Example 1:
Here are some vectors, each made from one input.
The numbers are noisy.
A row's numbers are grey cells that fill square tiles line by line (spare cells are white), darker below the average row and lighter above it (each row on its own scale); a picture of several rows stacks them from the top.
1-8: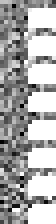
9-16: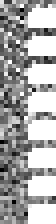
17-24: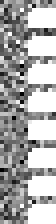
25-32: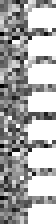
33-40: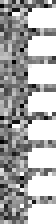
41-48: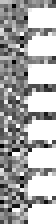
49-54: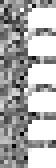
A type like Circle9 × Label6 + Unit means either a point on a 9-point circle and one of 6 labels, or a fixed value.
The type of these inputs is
Label8.
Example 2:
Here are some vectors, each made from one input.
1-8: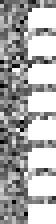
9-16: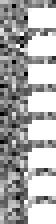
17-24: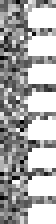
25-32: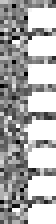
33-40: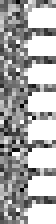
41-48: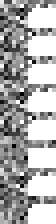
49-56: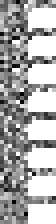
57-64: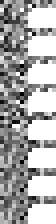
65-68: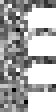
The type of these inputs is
Label8.
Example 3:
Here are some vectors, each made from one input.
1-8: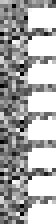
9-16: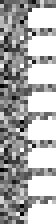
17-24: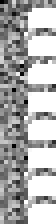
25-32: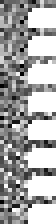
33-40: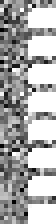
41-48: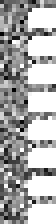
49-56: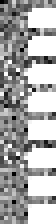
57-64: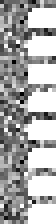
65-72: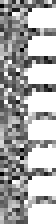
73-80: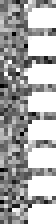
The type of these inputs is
Label8.
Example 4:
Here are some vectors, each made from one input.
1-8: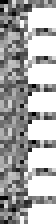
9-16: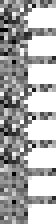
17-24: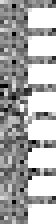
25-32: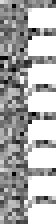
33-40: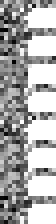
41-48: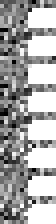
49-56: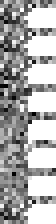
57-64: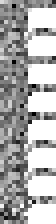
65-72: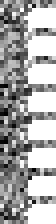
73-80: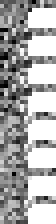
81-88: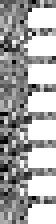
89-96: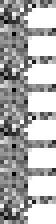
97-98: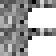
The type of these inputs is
Label5.
